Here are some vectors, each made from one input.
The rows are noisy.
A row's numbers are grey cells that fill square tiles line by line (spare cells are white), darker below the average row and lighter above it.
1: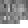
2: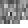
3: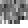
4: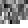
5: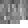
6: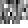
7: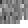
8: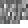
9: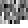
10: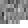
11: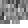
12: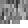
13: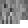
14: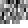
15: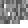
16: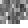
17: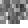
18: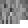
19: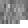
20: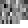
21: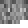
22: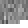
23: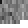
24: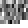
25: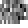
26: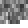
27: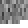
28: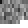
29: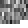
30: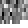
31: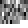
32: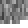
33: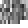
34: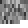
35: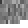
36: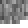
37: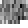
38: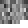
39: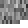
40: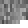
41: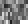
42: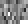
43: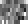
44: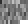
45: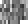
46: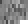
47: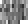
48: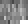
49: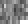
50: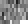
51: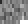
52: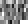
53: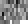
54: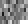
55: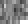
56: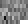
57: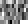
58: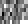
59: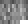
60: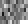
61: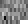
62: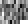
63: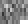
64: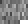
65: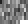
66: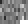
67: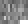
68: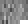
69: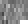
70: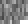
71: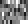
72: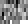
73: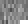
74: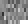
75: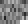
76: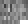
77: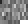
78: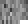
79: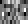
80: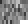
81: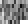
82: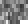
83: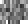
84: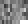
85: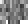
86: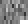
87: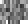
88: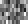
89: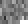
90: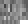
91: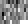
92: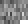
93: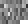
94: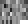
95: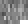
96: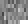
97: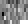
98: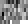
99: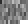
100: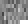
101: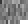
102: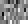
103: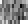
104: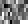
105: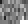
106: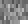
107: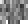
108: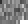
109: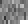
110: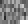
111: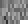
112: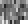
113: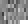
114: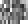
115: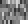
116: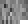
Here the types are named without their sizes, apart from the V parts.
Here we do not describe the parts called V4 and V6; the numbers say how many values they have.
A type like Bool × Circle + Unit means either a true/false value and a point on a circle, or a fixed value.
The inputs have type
(Bool × V4 + Unit) × V6 + Line.
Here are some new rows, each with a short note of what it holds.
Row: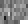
a true/false value, a value of V4 and a value of V6
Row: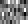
a true/false value, a value of V4 and a value of V6
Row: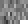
a true/false value, a value of V4 and a value of V6
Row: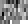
a value of V6
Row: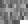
a true/false value, a value of V4 and a value of V6
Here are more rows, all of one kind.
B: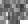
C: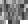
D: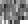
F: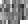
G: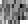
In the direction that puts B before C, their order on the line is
B, C, F, G, D.
